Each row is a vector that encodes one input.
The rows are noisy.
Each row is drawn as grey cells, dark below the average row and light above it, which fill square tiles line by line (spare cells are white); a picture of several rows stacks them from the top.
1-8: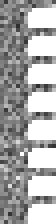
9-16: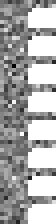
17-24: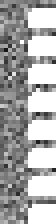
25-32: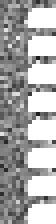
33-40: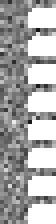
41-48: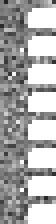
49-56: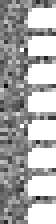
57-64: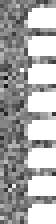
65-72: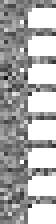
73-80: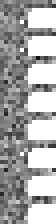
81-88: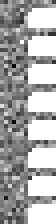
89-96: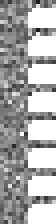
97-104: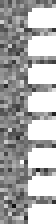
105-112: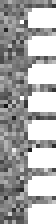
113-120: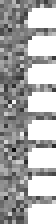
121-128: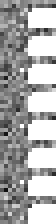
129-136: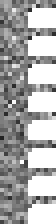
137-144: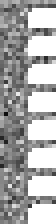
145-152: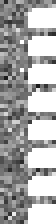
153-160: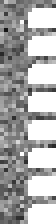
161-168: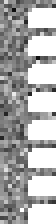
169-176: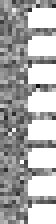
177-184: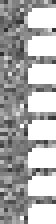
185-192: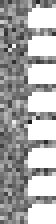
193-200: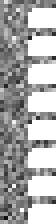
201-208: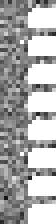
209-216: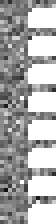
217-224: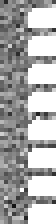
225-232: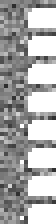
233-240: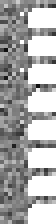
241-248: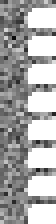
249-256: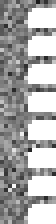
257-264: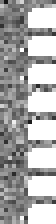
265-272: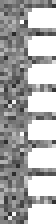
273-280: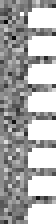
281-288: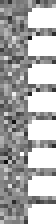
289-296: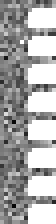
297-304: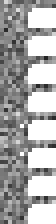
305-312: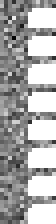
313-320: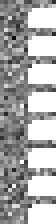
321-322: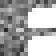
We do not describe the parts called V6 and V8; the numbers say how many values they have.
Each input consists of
either a point on an 11-point line, or a true/false value and a value of V8, or a value of V6.
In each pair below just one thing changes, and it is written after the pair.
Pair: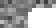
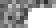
the true/false value
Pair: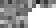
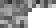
the value of V8
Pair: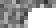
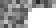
the value of V8
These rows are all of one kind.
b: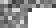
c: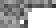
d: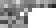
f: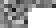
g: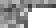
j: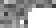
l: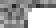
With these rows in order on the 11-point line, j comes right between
c and f.
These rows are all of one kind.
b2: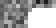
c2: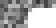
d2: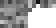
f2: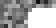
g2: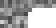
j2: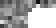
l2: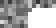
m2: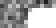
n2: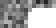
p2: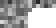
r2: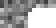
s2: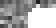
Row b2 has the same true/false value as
c2, f2, m2 and n2.
